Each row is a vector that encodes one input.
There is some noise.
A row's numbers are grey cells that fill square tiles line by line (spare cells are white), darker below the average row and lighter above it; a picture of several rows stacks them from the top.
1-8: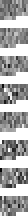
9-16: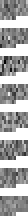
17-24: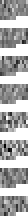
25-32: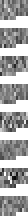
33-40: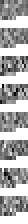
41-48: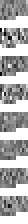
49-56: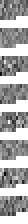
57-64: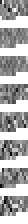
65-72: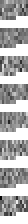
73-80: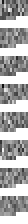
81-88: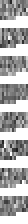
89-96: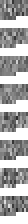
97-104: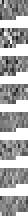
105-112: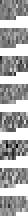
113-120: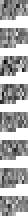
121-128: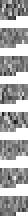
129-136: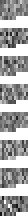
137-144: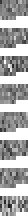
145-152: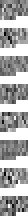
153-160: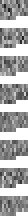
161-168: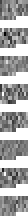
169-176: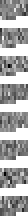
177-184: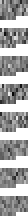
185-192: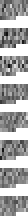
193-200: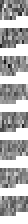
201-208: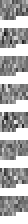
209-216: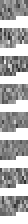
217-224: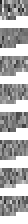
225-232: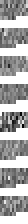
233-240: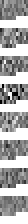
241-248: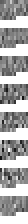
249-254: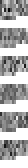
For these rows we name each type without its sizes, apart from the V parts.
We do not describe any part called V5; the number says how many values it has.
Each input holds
a value of V5, together with either a point on a circle, or three true/false values.
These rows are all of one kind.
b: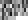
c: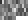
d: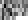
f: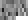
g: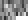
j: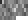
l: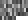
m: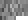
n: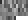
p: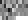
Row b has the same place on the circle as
d and p.
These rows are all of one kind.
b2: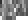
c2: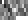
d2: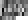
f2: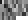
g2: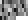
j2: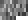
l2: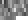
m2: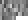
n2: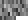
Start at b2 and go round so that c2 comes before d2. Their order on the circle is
b2, c2, g2, n2, f2, j2, m2, l2, d2.
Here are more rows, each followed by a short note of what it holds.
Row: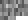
a point on a circle and a value of V5
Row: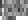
three true/false values and a value of V5
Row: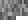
three true/false values and a value of V5
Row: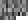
a point on a circle and a value of V5
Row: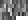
a point on a circle and a value of V5
